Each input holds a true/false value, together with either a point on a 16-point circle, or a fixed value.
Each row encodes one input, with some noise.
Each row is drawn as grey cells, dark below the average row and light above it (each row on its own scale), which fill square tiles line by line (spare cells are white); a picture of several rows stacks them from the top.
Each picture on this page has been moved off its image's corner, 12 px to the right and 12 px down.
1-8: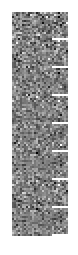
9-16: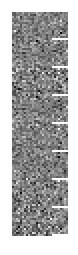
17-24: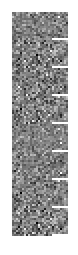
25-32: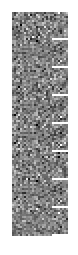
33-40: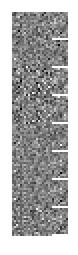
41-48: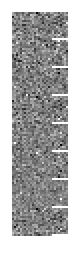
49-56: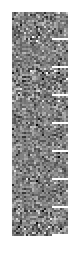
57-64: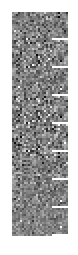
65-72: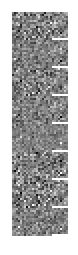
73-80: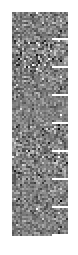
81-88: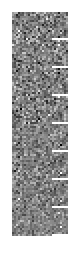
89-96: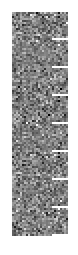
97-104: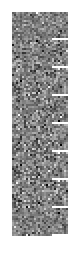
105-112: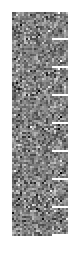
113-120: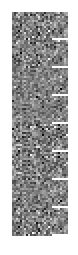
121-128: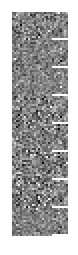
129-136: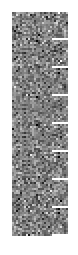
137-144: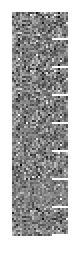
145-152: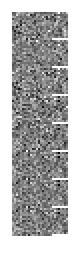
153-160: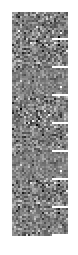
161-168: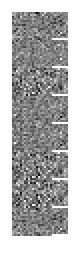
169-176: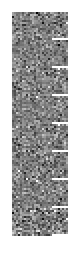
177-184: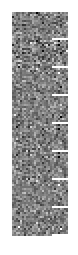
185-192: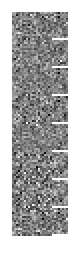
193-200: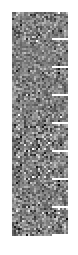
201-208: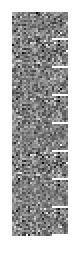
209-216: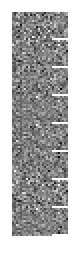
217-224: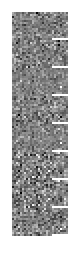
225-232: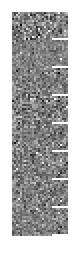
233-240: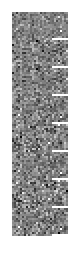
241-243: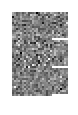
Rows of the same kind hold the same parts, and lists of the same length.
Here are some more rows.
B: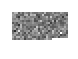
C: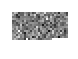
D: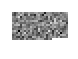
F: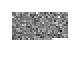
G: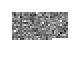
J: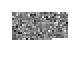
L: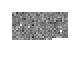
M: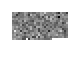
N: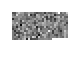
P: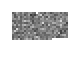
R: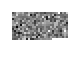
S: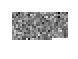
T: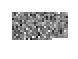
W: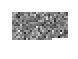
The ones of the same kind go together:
B, C, D, F, G, J, M, N, P, R, S, T, W
L

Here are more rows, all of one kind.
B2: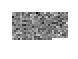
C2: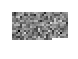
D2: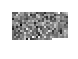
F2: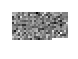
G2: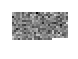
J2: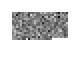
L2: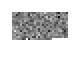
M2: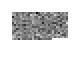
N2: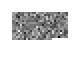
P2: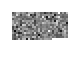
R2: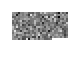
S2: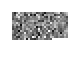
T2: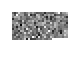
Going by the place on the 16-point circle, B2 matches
G2, M2 and S2.
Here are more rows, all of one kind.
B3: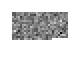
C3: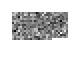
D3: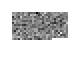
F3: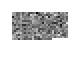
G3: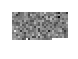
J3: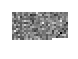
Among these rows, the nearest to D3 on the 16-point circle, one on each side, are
C3 and F3.
